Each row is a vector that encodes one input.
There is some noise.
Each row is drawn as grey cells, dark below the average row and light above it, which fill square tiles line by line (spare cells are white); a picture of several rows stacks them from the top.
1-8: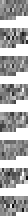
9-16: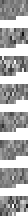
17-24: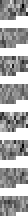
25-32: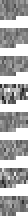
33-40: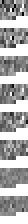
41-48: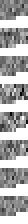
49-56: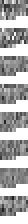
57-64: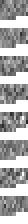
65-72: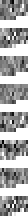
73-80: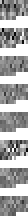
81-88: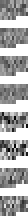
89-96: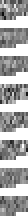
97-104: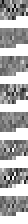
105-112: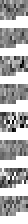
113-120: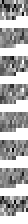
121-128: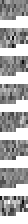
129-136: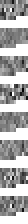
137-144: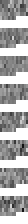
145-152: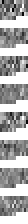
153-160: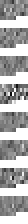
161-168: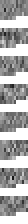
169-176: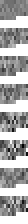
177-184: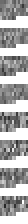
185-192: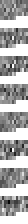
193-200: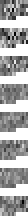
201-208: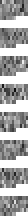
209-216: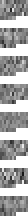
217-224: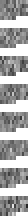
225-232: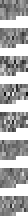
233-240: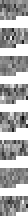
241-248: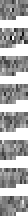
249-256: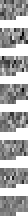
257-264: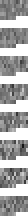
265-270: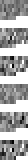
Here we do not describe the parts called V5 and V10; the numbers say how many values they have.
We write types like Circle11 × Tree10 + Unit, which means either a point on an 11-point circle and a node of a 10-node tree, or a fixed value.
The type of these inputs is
(Bool × Bool × Bool + Line8) × V10 + Tree11 × V5.
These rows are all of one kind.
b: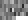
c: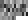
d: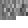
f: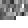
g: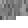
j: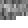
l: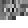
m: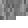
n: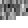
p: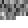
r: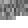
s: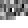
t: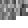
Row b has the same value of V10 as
l, p and s.
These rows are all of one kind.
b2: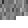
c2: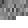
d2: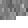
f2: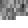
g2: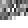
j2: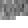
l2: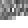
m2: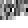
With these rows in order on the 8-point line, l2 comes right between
d2 and m2.
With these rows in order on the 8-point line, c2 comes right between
b2 and j2.
